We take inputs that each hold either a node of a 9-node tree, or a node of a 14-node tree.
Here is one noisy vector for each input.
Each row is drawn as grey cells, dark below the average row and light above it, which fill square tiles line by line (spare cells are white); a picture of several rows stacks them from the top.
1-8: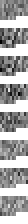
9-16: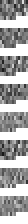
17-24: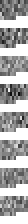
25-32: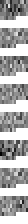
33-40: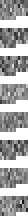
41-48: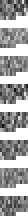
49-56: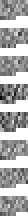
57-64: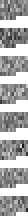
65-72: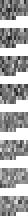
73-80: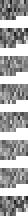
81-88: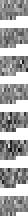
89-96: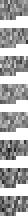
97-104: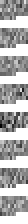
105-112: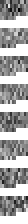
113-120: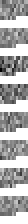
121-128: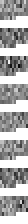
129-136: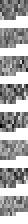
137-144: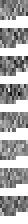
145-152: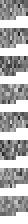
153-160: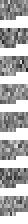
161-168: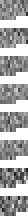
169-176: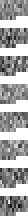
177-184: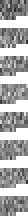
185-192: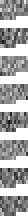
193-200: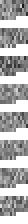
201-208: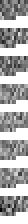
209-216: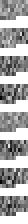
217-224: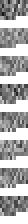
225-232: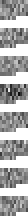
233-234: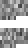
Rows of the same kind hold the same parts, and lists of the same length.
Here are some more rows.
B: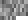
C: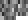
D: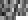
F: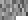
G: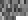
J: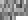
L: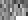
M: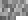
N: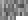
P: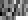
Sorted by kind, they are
B, F, J, L, M, N
C, D, G, P

